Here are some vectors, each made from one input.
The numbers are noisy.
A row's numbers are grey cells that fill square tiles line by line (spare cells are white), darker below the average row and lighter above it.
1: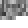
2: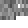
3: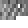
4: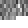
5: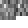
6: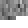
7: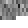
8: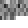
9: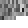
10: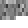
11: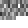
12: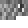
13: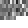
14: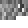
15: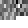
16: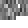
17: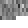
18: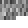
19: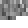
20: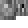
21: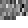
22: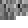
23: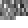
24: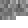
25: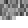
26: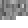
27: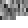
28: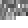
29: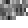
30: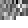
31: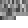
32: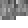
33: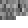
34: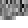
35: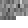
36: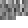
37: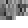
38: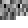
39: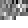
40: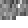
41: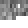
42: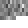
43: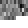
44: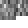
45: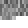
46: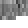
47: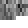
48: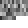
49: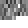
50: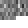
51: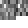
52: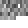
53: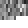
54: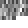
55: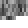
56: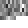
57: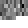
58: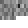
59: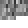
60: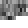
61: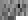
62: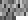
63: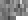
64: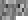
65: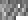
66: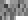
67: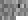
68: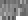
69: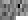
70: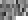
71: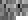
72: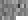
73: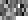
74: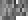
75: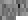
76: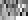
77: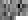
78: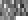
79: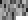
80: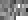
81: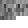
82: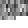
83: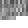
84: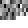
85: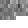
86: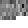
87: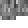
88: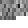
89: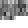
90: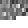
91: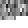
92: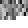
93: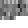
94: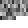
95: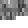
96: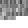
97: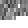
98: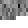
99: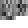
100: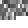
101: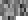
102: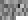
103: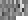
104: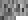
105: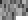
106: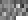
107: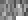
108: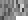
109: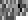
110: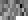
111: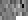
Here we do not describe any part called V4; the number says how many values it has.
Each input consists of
a value of V4, together with either one of 8 labels, or a point on an 8-point line.
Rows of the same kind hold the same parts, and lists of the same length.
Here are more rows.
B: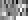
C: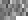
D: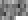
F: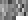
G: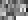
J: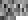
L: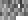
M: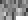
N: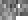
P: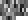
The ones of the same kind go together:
B, F, G, L, M, N, P
C, D, J

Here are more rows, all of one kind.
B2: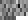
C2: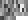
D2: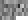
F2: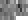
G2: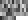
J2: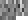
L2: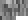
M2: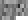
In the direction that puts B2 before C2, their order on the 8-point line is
L2, J2, M2, D2, B2, C2, F2, G2.
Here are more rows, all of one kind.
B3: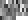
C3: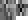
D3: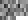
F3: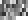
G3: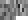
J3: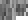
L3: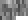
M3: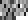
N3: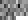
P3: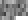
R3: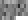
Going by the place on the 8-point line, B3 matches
G3, P3 and R3.
